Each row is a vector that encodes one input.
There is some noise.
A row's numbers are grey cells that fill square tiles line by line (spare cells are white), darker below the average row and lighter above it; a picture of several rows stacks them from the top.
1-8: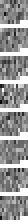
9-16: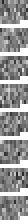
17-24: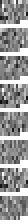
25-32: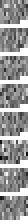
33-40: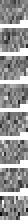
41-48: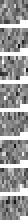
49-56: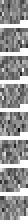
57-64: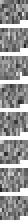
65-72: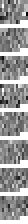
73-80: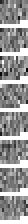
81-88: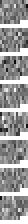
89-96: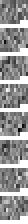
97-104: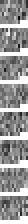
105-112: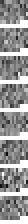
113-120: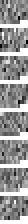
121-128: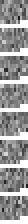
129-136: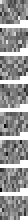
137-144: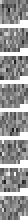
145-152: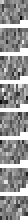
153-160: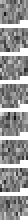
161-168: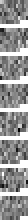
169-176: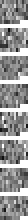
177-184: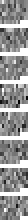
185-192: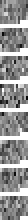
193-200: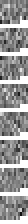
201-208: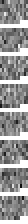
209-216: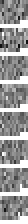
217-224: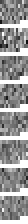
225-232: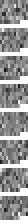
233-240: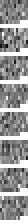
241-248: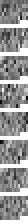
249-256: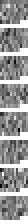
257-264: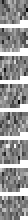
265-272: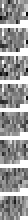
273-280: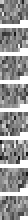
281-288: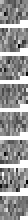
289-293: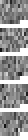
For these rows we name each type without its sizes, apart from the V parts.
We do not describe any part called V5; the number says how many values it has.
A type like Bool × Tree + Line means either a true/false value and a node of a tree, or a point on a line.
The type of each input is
Bool × (Label × List(Circle) + Unit) × V5.
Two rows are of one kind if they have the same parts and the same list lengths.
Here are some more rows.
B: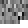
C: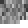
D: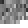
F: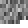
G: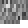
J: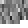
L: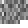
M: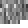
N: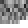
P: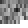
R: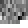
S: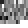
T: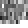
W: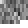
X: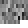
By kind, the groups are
B, J, N, R, X
C, D, P
F, G, L, M, W
S, T

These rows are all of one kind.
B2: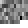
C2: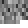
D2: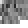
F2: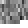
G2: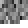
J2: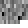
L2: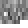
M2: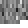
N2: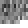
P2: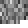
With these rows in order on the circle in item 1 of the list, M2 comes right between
F2 and L2.
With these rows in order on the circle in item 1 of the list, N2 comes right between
G2 and P2.
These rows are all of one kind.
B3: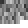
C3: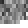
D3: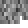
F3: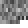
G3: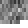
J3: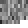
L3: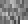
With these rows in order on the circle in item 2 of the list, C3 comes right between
G3 and L3.
